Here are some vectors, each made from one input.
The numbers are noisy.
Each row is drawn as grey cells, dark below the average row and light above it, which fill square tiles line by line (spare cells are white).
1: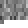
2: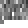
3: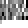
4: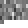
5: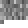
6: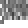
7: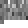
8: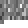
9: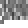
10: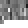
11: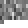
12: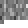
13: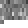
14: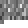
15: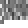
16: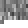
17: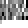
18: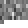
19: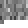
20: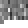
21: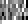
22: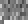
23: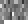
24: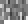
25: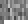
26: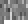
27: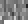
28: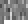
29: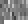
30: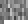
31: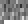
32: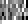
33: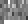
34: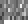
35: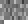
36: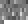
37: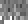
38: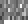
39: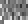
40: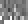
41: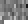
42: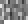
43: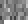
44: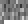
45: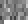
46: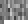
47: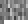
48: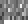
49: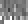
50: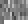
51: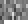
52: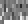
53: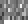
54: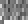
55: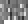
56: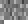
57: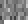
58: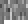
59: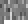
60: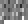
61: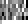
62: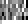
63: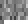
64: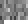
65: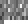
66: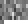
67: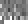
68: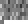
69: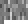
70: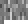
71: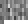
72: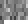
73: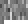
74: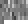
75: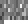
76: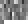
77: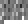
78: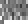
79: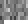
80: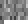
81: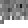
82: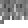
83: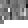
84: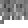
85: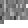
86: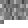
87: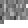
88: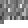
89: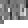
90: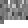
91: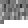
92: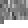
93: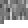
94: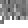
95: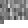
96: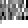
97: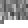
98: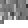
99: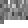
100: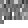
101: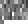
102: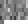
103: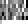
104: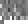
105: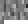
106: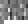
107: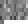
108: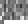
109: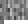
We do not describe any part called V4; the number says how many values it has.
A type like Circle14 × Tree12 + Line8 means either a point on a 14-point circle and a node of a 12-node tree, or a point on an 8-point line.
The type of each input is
List2(Bool × V4).
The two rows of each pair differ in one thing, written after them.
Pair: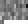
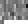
the value of V4 in item 2 of the list
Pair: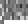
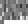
the value of V4 in item 2 of the list
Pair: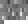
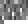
the value of V4 in item 1 of the list
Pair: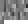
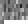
the value of V4 in item 1 of the list
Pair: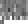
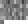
the true/false value in item 1 of the list
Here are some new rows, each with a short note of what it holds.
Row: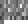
a list of one item
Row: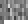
a list of one item
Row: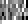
the empty list
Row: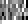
the empty list
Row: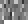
a list of two items
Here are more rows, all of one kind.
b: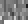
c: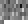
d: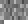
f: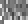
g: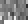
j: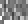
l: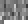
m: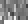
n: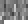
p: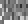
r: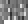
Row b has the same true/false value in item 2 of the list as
c, l, n and p.
